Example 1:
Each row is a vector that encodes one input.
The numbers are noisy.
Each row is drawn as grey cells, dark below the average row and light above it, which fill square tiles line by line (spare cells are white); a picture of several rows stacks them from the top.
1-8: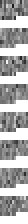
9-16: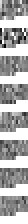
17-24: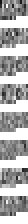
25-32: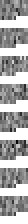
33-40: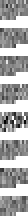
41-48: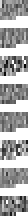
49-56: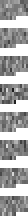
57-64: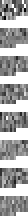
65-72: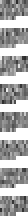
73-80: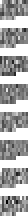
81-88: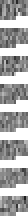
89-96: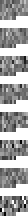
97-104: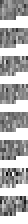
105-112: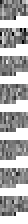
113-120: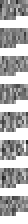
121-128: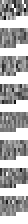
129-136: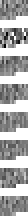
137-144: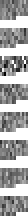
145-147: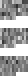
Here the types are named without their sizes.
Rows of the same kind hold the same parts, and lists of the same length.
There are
2 kinds of row.
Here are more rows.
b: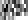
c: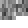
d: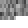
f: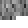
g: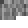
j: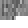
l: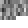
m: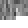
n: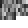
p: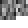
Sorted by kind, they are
b
c, d, f, g, j, l, m, n, p

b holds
a fixed value.
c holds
a node of a tree and a true/false value.
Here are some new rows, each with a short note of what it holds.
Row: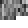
a node of a tree and a true/false value
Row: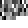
a fixed value
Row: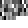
a fixed value
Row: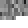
a node of a tree and a true/false value
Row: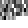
a fixed value
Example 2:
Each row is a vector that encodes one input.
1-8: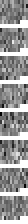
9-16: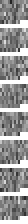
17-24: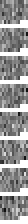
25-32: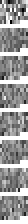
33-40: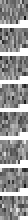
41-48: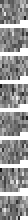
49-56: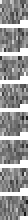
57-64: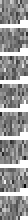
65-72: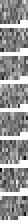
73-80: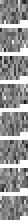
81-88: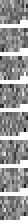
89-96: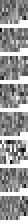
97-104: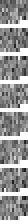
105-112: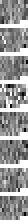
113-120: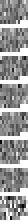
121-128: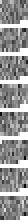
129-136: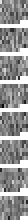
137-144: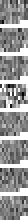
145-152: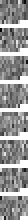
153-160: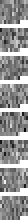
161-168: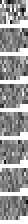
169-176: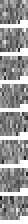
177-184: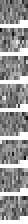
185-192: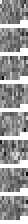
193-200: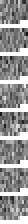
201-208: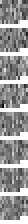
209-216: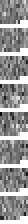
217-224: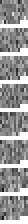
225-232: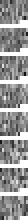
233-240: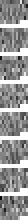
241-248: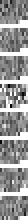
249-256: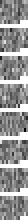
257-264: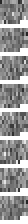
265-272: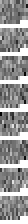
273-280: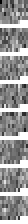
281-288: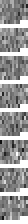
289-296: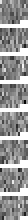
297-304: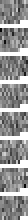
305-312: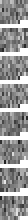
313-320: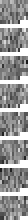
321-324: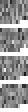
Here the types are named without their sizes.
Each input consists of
a list of points on a line.
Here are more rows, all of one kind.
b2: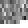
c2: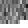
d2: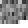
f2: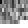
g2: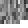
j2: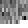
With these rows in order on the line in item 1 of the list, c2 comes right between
d2 and j2.
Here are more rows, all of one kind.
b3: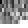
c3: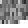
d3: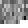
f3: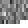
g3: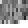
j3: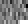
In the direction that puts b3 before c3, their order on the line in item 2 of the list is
f3, j3, b3, d3, g3, c3.
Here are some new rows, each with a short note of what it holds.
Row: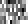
the empty list
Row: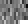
a list of two items
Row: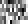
the empty list
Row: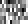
the empty list
